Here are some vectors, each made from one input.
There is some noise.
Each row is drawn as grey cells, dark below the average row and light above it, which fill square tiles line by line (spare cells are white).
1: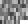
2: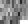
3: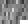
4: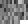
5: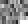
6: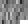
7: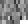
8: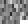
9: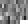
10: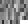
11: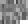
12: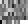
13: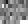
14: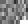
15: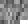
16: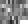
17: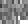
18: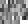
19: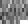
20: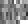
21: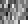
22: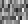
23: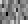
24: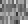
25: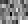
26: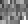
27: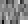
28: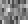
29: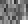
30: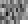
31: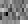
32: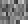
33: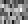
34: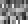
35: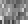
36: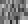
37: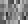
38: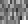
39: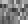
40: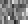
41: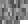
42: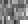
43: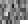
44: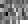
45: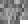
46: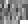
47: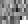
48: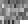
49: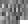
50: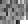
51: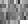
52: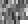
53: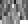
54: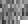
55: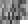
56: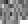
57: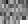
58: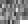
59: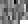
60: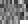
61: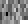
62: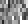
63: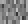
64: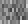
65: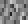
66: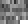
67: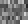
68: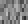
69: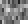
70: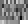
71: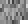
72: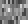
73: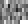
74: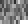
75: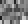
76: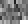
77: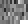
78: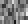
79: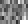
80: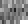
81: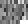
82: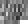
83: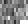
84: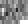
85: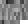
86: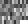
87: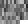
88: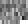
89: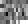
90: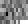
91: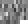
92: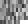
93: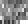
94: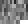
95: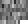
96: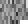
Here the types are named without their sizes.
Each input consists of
a label, together with either a label, or a point on a line.
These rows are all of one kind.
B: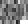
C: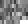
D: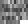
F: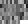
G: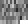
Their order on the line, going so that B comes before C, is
B, F, D, G, C.
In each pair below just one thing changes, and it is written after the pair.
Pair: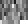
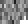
the label
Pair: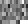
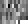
the place on the line
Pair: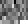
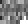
the label
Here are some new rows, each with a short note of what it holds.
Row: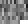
a label and a point on a line
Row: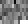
a label and a point on a line
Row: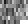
two labels
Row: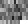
a label and a point on a line
